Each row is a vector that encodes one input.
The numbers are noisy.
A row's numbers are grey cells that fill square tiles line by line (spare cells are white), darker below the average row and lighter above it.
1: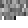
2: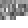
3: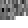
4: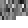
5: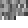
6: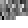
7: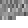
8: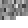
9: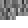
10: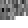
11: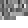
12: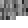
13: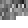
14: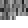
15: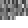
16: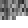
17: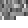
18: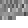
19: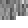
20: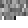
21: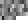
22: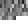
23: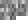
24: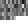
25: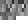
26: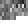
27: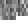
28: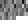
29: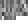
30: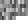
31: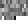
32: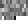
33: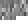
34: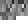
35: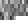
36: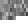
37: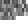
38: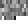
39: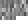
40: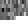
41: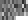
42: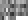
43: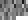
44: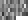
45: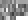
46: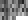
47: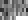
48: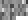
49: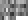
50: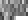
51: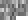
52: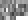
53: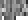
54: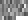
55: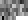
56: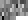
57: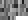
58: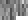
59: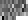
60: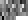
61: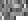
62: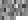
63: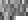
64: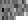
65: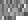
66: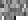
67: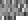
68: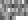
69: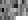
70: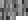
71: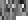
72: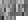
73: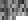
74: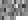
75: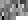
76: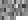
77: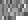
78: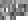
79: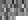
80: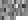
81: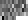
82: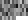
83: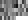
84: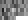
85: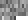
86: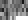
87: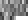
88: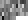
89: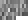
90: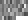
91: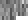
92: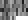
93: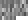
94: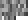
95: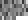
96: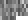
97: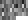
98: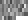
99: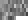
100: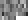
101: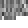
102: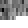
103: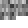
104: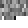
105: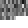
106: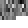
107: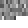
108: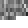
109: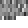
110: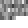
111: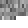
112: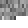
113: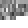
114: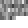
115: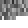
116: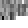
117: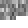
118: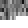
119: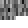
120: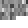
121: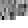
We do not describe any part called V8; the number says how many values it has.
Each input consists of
a value of V8, together with either a point on a 5-point line, or a point on a 7-point line.
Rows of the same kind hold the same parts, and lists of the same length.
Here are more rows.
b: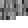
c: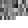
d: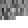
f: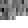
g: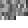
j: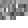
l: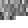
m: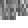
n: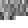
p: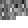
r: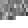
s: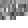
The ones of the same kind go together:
b, c, d, f, p
g, j, l, m, n, r, s

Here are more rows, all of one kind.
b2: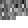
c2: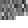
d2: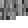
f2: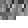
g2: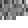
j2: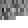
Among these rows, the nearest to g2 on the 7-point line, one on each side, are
c2 and j2.
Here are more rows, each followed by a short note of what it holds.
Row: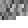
a point on a 7-point line and a value of V8
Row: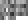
a point on a 5-point line and a value of V8
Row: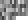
a point on a 5-point line and a value of V8
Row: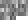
a point on a 5-point line and a value of V8
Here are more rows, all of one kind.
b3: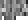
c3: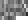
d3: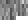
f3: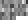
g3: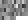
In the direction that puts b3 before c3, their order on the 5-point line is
b3, c3, d3, f3, g3.
